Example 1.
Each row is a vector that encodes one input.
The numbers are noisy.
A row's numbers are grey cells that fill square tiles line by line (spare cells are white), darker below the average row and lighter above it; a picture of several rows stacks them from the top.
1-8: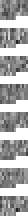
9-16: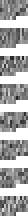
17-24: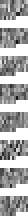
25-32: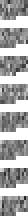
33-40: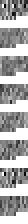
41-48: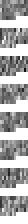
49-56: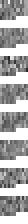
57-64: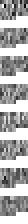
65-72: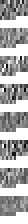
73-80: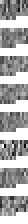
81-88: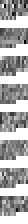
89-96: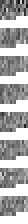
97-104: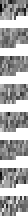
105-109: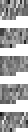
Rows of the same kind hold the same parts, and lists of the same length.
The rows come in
3 kinds.
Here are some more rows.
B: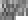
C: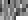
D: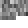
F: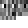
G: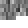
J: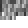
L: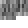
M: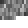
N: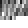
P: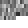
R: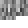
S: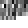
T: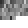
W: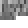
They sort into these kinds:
B, D, G, L, M, T, W
C, J, N, P, R
F, S

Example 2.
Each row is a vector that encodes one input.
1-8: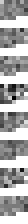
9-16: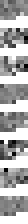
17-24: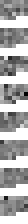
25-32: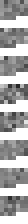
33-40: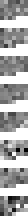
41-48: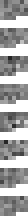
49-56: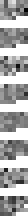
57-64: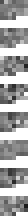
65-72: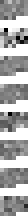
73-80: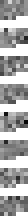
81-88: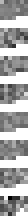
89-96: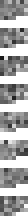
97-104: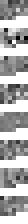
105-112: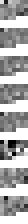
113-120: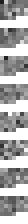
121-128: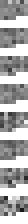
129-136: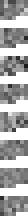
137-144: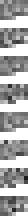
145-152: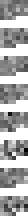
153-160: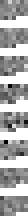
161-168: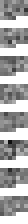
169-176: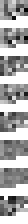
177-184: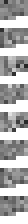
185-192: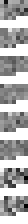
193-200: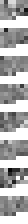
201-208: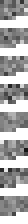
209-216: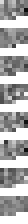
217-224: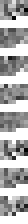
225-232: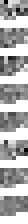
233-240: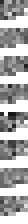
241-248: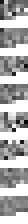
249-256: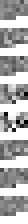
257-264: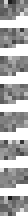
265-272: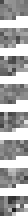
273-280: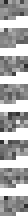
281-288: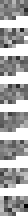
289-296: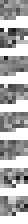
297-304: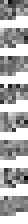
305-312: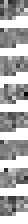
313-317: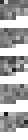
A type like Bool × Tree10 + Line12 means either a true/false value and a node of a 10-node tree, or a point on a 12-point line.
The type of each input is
Circle16 + Line4.
